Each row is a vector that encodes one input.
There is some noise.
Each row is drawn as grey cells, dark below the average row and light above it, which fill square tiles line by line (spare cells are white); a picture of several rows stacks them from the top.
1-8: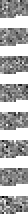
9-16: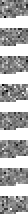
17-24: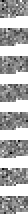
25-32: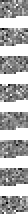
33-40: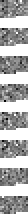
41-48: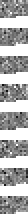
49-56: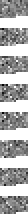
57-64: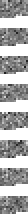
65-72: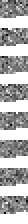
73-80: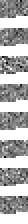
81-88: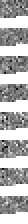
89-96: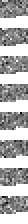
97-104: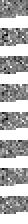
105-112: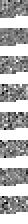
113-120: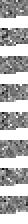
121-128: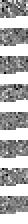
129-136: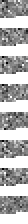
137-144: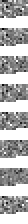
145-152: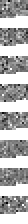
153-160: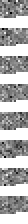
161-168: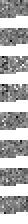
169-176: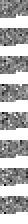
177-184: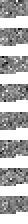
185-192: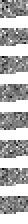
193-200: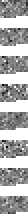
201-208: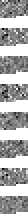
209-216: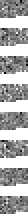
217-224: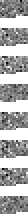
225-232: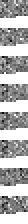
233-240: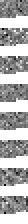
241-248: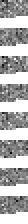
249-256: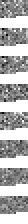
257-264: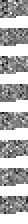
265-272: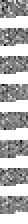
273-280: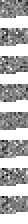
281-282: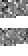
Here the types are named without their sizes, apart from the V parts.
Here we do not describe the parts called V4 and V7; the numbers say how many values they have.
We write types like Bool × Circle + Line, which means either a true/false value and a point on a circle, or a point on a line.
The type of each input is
Line × (Line × V4 + V7).
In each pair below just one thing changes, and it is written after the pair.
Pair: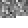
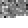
the value of V4
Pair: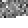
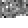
the value of V4
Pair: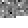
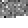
the value of V4
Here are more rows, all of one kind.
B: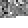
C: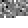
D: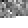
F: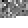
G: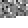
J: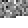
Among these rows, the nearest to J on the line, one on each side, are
C and G.
